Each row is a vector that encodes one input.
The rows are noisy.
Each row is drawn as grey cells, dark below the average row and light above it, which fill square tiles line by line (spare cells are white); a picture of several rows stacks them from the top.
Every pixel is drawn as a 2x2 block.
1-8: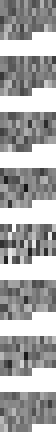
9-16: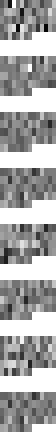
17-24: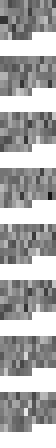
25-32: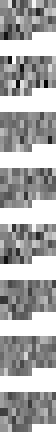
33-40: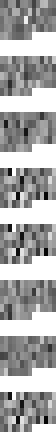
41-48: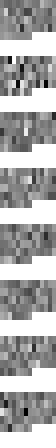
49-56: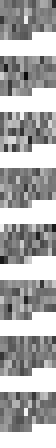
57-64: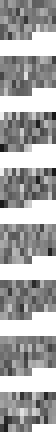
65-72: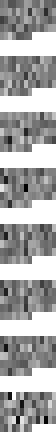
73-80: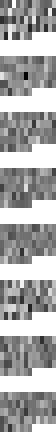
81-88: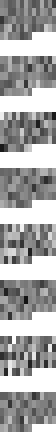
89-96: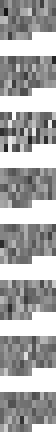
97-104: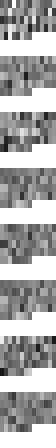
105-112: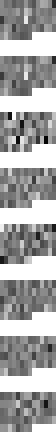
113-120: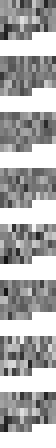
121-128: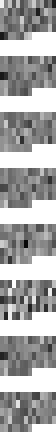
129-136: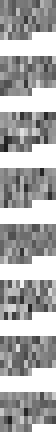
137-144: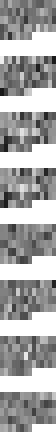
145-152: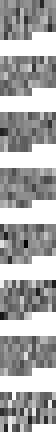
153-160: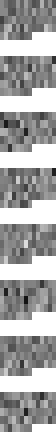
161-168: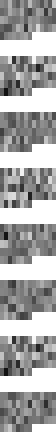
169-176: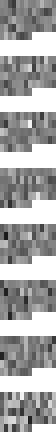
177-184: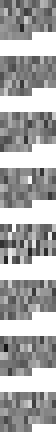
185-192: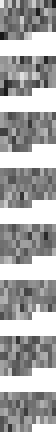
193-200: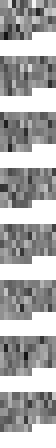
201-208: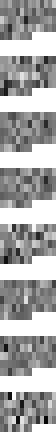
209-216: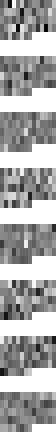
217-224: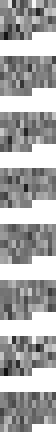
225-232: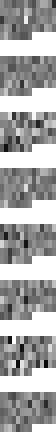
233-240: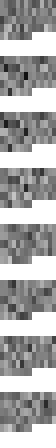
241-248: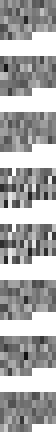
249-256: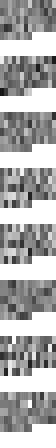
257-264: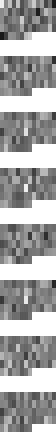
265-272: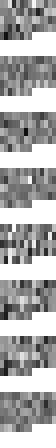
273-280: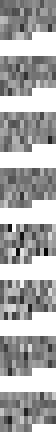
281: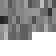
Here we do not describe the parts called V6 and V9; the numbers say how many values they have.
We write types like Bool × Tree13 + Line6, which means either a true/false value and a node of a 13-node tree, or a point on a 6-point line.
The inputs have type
(Line8 + Line11) × V9 + V6.
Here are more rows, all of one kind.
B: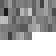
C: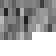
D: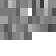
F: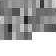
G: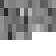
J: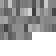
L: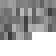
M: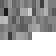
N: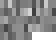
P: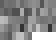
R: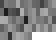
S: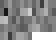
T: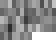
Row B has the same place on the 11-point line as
C, G, P and R.
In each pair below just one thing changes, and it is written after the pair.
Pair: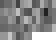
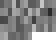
the value of V9
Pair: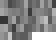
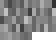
the value of V9
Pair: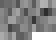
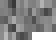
the place on the 8-point line
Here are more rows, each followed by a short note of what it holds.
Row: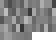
a point on an 8-point line and a value of V9
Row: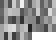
a value of V6
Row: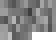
a point on an 8-point line and a value of V9
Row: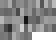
a point on an 11-point line and a value of V9
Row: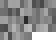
a point on an 11-point line and a value of V9
